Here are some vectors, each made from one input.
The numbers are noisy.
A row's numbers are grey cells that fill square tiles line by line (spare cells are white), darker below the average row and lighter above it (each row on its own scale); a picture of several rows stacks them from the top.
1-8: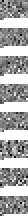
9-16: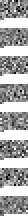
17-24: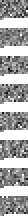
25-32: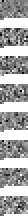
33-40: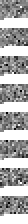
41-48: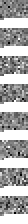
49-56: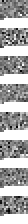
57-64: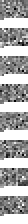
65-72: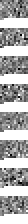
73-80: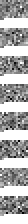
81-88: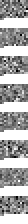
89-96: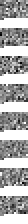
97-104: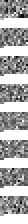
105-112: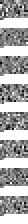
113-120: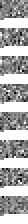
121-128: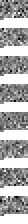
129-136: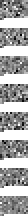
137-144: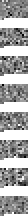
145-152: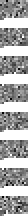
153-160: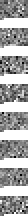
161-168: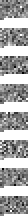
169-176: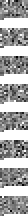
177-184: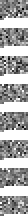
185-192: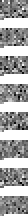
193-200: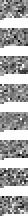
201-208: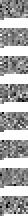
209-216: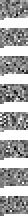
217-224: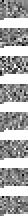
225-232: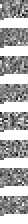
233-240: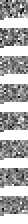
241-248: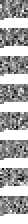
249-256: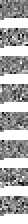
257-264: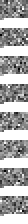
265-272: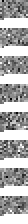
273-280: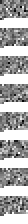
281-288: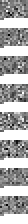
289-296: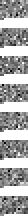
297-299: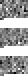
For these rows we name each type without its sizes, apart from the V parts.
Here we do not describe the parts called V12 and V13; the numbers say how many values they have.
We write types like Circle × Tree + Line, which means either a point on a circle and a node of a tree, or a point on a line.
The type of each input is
Bool × Bool × Bool × Bool × (Line + V12) × V13.
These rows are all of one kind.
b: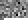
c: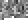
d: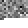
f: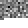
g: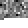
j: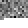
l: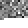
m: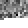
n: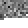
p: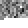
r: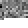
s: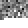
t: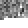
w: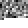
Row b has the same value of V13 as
f, m and s.
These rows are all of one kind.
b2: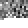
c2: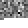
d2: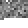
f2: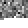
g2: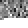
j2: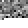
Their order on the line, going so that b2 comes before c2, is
j2, g2, b2, f2, d2, c2.
